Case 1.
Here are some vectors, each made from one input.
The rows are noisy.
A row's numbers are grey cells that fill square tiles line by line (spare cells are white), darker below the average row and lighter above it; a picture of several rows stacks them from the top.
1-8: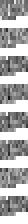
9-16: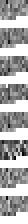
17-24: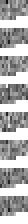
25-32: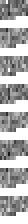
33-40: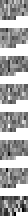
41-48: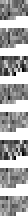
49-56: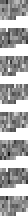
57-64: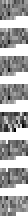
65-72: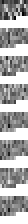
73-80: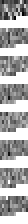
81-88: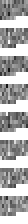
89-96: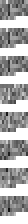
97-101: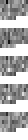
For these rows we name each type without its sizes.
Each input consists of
a list of points on a circle.
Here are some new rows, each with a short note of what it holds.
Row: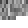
a list of two items
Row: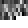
the empty list
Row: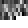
the empty list
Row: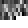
the empty list
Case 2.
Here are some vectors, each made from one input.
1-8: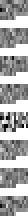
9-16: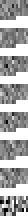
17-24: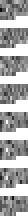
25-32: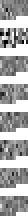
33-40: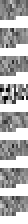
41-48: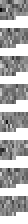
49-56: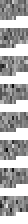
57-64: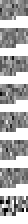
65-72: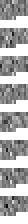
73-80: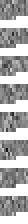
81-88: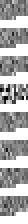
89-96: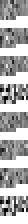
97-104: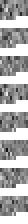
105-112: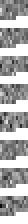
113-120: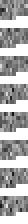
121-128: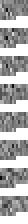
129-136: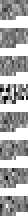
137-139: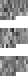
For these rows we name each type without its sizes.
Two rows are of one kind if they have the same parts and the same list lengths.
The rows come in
2 kinds.
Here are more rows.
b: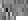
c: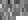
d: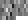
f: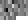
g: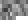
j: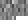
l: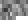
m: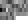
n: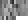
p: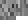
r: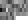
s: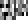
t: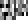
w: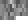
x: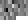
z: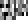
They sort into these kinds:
b, c, d, f, g, j, l, m, n, p, r, w, x
s, t, z

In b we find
a label and a true/false value.
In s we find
a fixed value.
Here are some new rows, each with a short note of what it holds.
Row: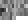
a label and a true/false value
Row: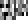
a fixed value
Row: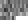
a label and a true/false value
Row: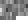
a label and a true/false value
